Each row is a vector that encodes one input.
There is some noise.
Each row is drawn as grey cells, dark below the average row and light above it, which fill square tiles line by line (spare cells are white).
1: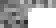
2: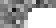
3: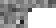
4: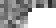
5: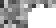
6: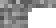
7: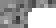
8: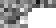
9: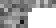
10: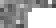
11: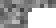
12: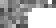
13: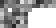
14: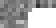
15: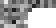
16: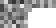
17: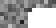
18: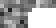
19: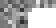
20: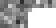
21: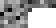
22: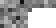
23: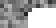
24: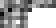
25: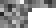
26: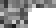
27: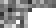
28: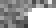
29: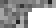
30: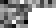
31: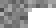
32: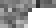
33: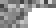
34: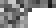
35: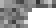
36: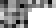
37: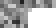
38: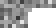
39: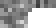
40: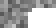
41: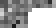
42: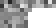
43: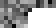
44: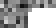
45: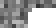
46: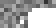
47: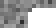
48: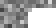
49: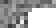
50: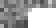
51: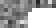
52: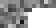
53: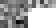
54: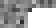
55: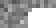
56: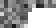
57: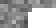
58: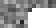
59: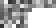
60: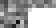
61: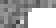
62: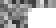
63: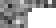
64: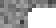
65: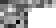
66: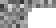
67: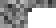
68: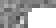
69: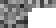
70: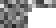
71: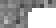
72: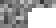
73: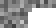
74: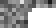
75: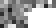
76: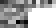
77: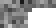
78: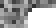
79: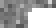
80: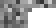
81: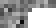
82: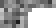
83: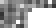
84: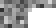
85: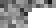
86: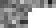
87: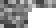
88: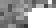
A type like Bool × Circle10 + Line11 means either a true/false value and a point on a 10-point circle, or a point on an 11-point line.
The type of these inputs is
(Bool × Line4 + Line5 × Line5) × Line5.
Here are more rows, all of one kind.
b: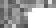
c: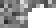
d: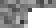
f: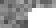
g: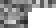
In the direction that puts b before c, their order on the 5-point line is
g, d, f, b, c.
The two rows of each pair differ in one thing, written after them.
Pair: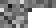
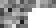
the place on the 5-point line
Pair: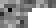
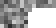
the place on the 5-point line
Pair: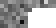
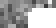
the place on the 5-point line
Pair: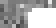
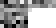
the place on the 4-point line
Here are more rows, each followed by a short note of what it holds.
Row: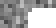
a point on a 4-point line, a point on a 5-point line and a true/false value
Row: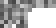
a point on a 4-point line, a point on a 5-point line and a true/false value
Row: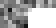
a point on a 4-point line, a point on a 5-point line and a true/false value
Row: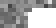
a point on a 4-point line, a point on a 5-point line and a true/false value
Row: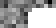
a point on each of three 5-point lines
